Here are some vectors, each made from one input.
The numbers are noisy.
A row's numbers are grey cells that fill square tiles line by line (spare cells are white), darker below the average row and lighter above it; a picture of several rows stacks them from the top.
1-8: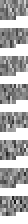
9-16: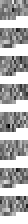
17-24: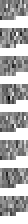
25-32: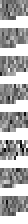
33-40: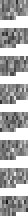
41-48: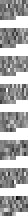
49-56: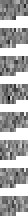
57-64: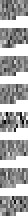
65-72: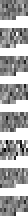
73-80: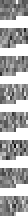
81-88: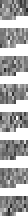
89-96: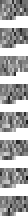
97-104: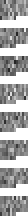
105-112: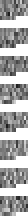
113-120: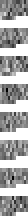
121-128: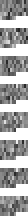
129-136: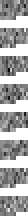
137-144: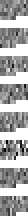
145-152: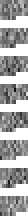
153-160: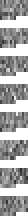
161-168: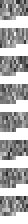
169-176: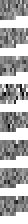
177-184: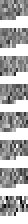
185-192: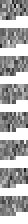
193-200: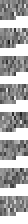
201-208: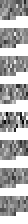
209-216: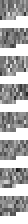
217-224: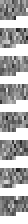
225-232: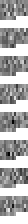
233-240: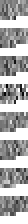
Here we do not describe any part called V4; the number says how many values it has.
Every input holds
a list of up to three items, each a true/false value and a value of V4.
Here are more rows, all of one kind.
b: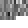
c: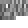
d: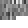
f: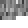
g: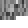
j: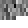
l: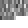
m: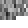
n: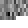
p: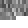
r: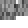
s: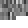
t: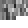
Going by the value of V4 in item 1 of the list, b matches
d, n and s.
